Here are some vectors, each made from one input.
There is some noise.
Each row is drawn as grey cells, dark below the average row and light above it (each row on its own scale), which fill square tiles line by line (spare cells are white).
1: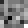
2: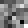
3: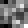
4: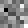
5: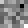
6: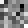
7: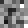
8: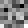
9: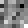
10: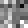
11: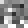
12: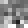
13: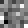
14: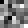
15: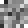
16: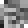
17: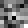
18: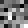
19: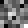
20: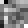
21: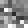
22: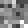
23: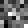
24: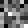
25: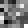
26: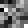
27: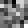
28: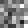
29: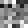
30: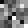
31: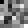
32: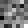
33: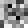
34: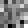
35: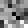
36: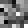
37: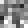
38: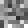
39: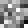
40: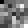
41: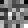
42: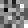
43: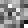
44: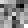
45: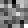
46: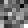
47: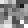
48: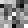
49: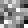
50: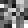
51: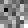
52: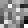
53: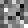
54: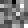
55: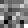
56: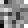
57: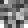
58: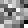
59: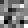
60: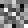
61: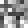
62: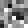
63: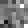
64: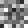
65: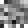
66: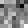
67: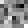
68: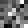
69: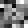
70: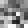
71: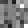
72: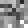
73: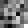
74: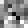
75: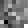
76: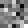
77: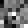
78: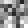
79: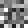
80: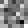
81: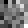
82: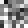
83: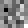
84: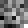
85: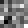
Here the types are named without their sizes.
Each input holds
a list of points on a line.
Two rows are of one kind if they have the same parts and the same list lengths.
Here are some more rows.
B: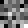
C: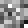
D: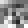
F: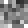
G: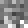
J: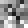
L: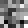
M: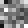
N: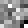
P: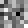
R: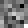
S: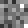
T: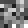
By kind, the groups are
B, L, R, S, T
C, N
D, F, G, J, M, P

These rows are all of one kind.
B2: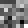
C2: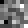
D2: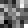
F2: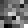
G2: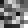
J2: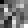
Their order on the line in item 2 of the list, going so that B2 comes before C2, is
G2, B2, J2, C2, F2, D2.
